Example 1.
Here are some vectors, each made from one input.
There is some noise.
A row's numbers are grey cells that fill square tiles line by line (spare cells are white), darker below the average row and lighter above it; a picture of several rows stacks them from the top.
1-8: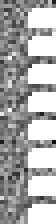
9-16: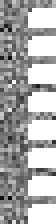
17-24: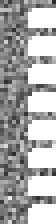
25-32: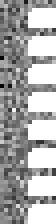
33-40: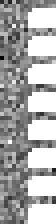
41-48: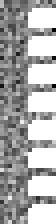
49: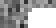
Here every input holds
a true/false value, together with either a point on a 5-point circle, or a fixed value.
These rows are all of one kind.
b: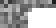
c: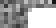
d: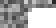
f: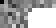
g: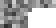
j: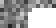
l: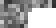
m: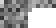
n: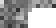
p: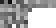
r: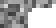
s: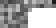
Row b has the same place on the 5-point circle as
c, d and s.
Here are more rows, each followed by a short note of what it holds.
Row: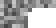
a point on a 5-point circle and a true/false value
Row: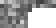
a true/false value
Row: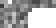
a true/false value
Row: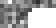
a true/false value
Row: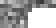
a true/false value
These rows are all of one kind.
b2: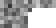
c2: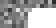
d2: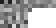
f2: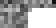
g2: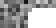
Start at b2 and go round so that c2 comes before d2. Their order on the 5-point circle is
b2, g2, c2, f2, d2.
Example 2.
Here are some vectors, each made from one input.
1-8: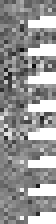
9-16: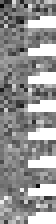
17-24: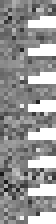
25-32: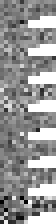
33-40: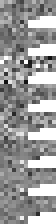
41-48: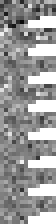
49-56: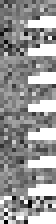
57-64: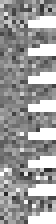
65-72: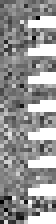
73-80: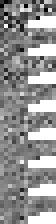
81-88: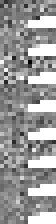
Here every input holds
either a point on a 5-point line, or a node of an 8-node tree.
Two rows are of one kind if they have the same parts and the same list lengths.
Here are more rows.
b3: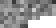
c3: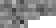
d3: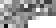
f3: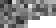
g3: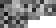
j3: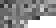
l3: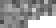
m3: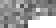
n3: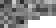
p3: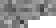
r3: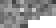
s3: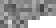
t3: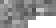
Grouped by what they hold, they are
b3, d3, g3, j3, l3, m3, r3, t3
c3, f3, n3, p3, s3

